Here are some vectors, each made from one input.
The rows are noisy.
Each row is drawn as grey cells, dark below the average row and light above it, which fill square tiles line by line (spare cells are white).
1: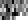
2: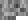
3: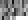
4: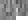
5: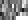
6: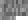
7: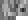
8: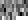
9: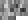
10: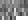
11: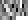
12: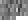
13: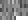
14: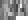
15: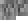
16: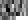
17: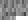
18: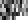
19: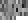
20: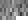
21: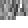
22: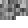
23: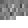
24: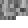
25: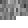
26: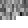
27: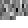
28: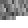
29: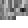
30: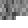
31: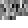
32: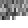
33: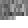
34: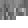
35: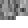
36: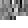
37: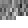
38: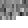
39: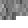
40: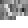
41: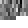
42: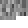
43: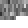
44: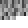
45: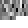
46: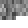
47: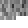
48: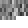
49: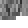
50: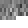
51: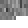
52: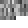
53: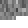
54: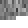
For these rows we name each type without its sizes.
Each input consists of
either a point on a line, or three true/false values.
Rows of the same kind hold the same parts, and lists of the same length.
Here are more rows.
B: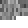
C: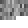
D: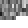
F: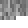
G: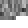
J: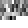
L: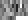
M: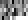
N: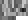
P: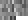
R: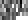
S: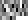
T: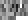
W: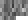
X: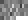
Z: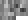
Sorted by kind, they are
B, C, F, M, P, R, W, X
D, G, J, L, N, S, T, Z

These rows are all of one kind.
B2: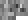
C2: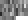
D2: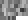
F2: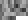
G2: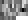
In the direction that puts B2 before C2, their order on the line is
B2, D2, F2, G2, C2.
